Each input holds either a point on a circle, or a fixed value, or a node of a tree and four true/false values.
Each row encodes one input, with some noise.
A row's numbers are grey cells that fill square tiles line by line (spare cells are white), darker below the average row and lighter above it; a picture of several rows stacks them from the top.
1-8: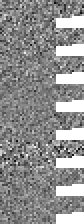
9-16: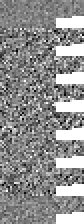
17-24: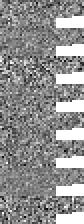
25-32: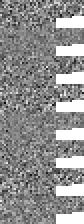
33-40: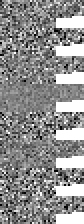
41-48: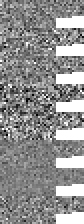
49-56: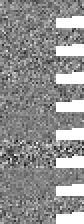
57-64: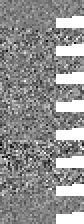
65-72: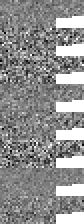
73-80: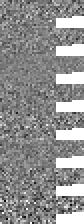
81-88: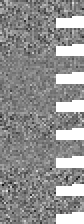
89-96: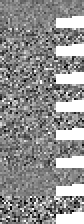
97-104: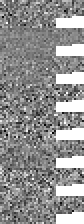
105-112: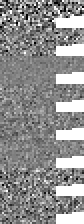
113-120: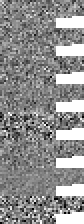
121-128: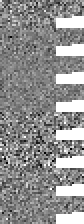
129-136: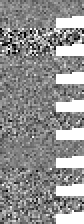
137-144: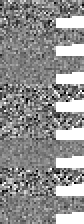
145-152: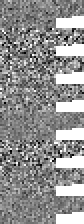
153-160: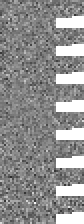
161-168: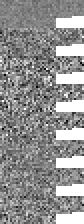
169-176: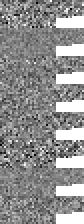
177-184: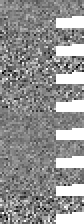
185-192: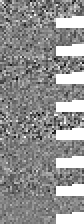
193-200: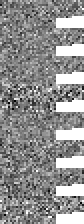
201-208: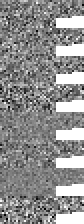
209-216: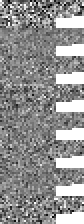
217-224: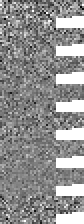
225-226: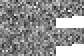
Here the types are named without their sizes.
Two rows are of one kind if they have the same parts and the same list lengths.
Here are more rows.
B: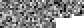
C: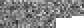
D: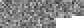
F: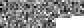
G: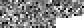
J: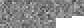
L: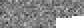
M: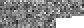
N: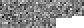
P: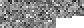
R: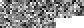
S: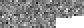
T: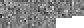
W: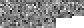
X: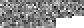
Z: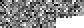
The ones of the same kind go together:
B, T, W, X
C, M
D, F, G, J, L, N, P, R, S, Z

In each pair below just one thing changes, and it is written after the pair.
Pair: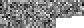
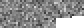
the node of the tree
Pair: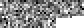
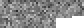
one of the four true/false values
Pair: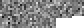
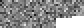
one of the four true/false values
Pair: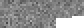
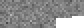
one of the four true/false values
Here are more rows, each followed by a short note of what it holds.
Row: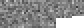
a fixed value
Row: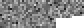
a fixed value
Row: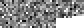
a point on a circle
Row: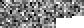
a fixed value
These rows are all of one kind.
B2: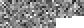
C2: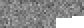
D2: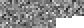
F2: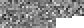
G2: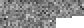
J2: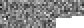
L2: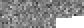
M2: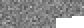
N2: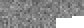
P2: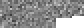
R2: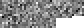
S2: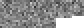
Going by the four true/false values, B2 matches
D2, F2 and N2.
